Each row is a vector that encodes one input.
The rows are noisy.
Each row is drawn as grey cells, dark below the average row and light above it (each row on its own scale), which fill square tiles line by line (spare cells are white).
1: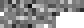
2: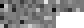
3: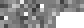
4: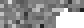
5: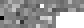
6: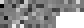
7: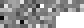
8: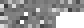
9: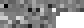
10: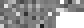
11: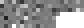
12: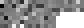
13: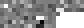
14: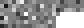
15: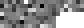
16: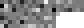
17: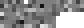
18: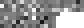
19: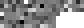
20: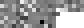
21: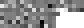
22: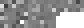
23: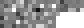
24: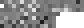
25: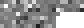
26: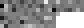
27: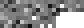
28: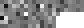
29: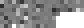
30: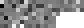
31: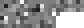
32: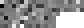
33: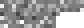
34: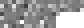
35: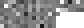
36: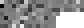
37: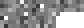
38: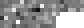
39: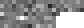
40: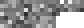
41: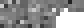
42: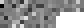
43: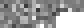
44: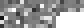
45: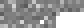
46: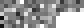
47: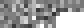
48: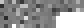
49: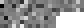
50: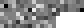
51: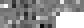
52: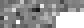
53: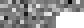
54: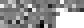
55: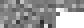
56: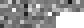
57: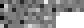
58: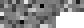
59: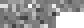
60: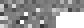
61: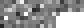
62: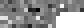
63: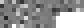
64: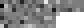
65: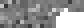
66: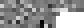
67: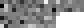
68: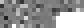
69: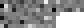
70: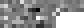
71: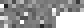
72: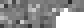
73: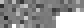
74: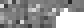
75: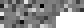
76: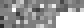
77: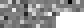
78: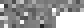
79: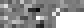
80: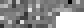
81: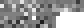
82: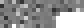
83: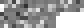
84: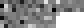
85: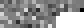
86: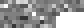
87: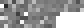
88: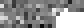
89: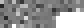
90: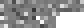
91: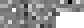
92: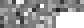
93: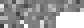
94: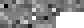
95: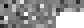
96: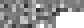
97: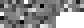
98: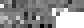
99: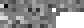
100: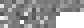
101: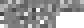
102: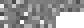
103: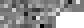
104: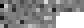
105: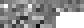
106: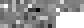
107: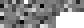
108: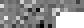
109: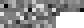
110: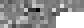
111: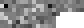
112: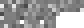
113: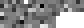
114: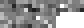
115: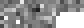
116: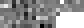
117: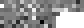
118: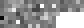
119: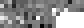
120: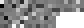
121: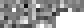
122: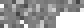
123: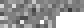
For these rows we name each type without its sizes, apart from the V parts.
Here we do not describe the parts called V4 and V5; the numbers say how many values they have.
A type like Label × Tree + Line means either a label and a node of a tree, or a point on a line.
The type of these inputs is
Label × Label × V5 + V4.
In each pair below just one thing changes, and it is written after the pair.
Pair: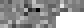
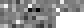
the value of V5
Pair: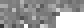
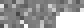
the value of V5
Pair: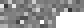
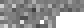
one of the two labels
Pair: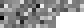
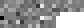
one of the two labels
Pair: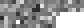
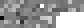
one of the two labels
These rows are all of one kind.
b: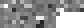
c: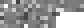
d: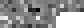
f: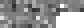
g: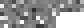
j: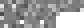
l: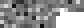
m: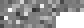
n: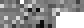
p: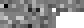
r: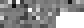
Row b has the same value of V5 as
c and n.
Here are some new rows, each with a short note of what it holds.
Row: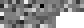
a value of V4
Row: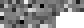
a value of V4
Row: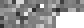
two labels and a value of V5
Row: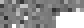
a value of V4
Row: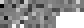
a value of V4
